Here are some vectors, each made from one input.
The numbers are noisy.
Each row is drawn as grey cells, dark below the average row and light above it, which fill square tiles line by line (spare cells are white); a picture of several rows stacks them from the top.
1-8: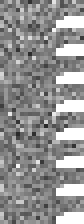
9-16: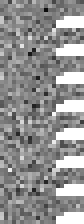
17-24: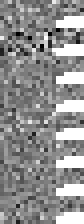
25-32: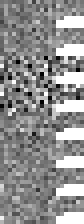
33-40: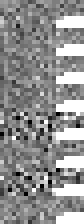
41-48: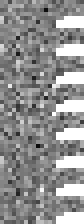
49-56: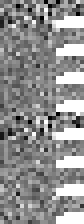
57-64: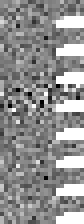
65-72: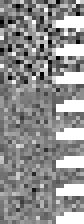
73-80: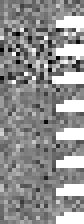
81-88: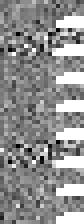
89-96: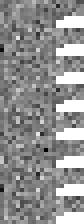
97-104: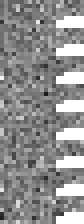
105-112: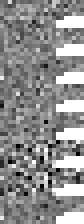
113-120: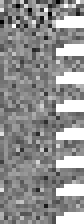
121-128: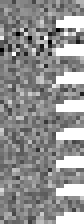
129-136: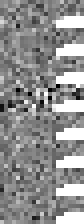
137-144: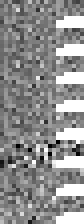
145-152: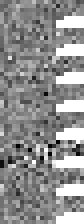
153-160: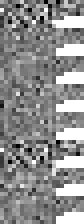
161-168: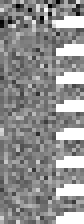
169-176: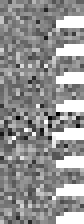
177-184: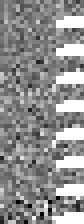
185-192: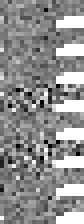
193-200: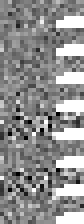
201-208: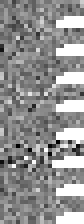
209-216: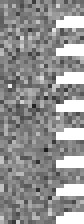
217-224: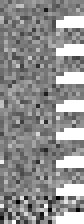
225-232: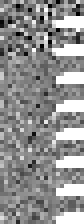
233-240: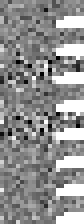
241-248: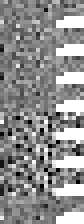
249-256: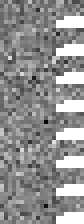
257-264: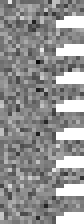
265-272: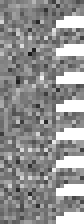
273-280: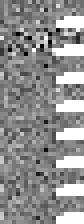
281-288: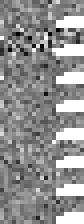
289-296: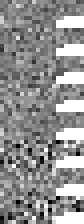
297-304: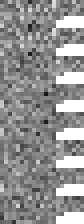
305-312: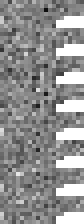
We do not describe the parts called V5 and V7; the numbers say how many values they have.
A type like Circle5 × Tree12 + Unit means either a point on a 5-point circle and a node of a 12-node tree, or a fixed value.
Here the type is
(Bool × Bool × Bool × Bool + Line11) × V7 + Line6 × V5.
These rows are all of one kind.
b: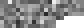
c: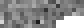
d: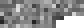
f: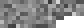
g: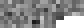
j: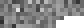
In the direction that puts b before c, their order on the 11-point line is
b, g, c, f, j, d.
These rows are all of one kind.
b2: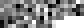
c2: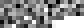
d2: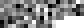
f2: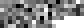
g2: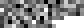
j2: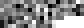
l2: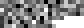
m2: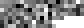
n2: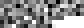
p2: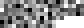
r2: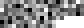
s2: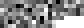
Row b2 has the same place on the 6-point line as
d2 and j2.
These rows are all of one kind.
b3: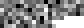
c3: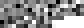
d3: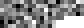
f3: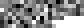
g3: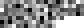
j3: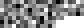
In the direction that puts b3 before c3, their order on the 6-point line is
j3, g3, f3, b3, d3, c3.
